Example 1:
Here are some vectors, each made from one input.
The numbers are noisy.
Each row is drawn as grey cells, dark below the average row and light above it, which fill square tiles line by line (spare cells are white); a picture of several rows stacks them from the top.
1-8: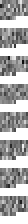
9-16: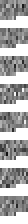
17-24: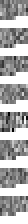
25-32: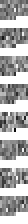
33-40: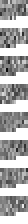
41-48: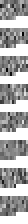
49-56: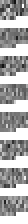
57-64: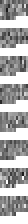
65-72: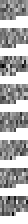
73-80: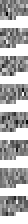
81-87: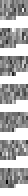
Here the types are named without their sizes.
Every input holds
a node of a tree, together with either a fixed value, or four true/false values.
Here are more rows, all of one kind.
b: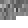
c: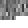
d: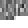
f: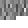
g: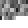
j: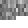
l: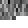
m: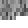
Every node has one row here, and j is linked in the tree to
f.
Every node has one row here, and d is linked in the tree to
m.
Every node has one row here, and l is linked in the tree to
g.
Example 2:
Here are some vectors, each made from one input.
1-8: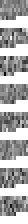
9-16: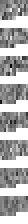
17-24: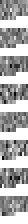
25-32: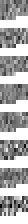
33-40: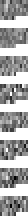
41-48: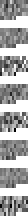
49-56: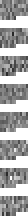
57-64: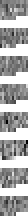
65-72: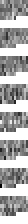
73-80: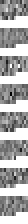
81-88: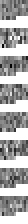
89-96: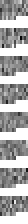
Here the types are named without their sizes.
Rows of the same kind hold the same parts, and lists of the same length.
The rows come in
2 kinds.
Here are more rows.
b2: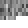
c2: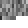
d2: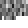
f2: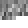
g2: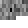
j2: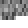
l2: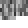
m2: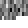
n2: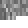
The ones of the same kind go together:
b2, f2, l2, n2
c2, d2, g2, j2, m2

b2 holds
a point on a line.
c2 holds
a node of a tree.
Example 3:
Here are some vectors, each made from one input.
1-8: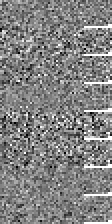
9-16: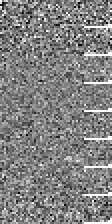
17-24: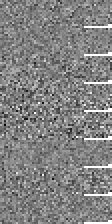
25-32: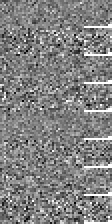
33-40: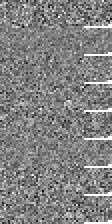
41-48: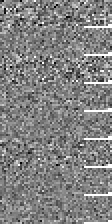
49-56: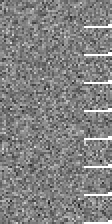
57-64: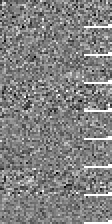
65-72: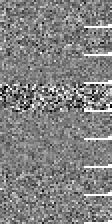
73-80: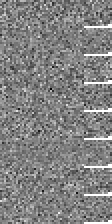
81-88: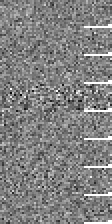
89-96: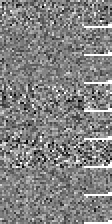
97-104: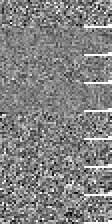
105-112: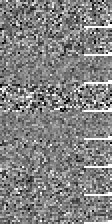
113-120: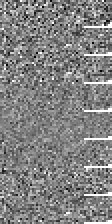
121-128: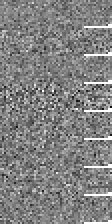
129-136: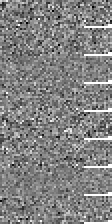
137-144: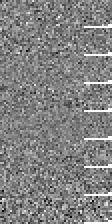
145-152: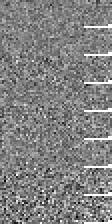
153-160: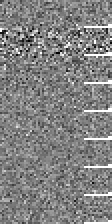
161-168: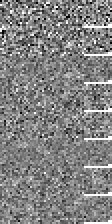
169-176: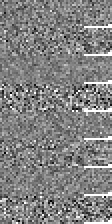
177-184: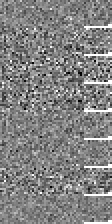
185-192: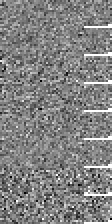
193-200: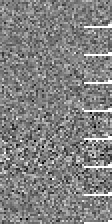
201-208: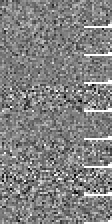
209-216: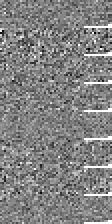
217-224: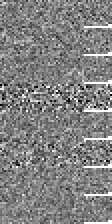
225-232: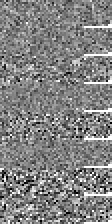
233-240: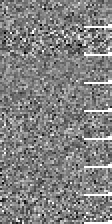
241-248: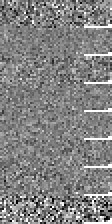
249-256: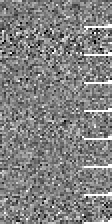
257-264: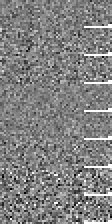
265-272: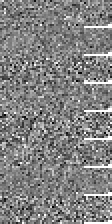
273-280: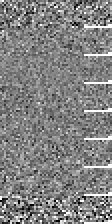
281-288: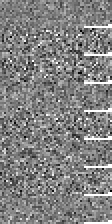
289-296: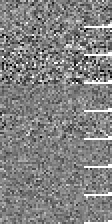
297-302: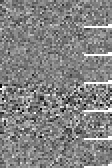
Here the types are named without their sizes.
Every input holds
a label and a true/false value.
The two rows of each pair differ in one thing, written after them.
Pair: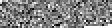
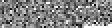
the true/false value
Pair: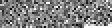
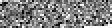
the true/false value
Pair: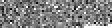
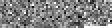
the label
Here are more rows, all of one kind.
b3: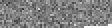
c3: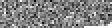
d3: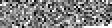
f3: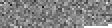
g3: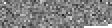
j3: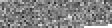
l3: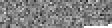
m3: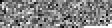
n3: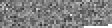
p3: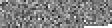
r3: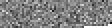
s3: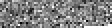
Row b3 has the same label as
c3 and n3.
